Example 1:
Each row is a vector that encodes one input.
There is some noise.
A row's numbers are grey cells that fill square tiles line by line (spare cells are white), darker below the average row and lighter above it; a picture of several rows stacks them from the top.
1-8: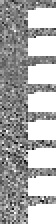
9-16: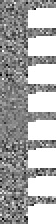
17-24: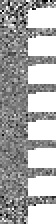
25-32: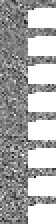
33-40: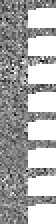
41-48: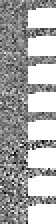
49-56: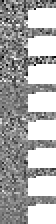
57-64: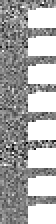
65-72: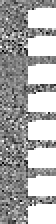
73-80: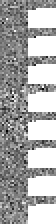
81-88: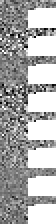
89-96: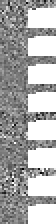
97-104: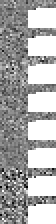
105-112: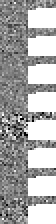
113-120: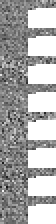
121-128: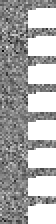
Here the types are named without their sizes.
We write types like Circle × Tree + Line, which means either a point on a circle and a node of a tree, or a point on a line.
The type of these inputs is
(Circle + Unit) × (Tree + Unit) + Line.
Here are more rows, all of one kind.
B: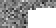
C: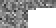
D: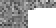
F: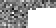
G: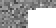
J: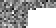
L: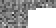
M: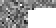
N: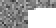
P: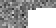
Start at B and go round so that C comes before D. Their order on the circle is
B, C, J, P, G, D, L, N, M, F.
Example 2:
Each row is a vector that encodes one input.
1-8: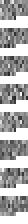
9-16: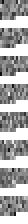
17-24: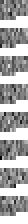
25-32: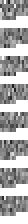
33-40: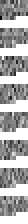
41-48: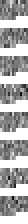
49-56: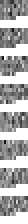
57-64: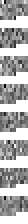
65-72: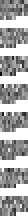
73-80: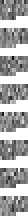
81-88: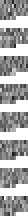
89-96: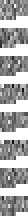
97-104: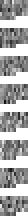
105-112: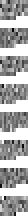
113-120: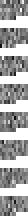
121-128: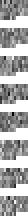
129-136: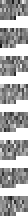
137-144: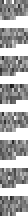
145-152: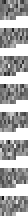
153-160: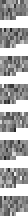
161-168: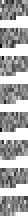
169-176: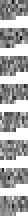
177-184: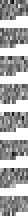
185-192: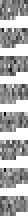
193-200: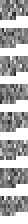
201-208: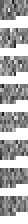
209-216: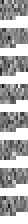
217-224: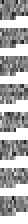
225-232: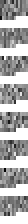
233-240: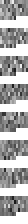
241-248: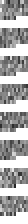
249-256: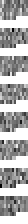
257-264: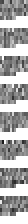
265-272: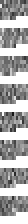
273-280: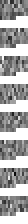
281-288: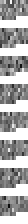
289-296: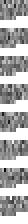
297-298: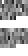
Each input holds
a point on an 11-point circle and a true/false value, together with either a point on a 19-point circle, or a fixed value.
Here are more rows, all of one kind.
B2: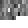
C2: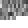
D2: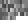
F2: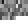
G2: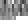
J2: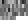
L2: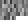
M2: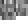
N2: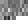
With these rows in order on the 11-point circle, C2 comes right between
M2 and N2.
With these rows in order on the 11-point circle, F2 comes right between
D2 and J2.
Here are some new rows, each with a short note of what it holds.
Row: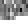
a point on an 11-point circle, a point on a 19-point circle and a true/false value
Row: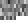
a point on an 11-point circle and a true/false value
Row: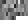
a point on an 11-point circle, a point on a 19-point circle and a true/false value
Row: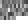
a point on an 11-point circle, a point on a 19-point circle and a true/false value
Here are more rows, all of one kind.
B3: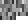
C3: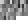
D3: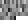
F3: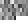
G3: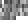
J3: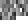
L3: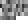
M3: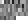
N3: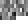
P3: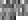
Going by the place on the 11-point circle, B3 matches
J3 and N3.
